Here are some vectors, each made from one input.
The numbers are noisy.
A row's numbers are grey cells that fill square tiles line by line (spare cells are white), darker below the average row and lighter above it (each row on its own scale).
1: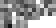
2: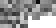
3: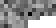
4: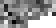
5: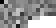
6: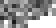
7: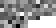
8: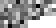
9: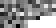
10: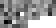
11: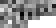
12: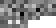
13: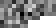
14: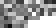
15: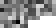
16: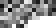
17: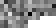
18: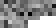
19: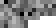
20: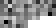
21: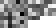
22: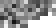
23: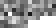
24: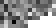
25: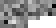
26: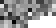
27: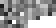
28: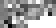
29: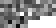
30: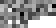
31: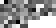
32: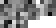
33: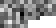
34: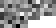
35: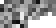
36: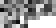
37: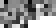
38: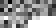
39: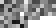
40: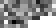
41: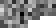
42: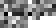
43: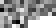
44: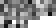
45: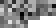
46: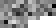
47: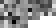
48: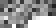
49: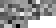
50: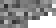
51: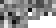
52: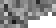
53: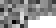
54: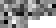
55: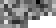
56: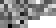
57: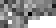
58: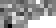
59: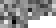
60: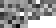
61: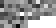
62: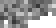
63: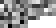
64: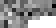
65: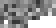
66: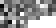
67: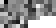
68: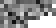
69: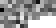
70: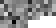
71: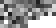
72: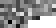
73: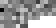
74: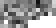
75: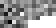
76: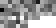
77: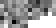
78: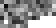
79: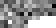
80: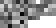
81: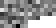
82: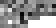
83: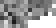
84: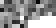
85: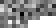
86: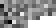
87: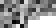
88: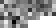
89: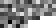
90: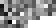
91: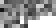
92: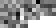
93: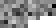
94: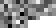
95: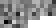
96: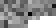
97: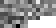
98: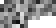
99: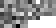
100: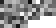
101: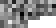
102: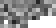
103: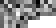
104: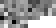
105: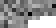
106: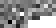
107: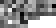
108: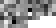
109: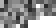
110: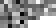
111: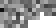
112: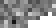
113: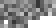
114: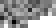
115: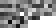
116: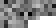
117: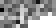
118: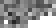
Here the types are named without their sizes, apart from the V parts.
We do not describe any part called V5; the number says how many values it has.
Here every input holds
a value of V5, together with either a point on a line and a true/false value, or a node of a tree.
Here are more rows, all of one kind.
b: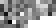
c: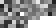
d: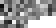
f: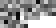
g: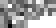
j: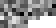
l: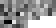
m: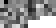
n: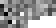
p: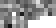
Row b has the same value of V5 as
c, d, l and n.
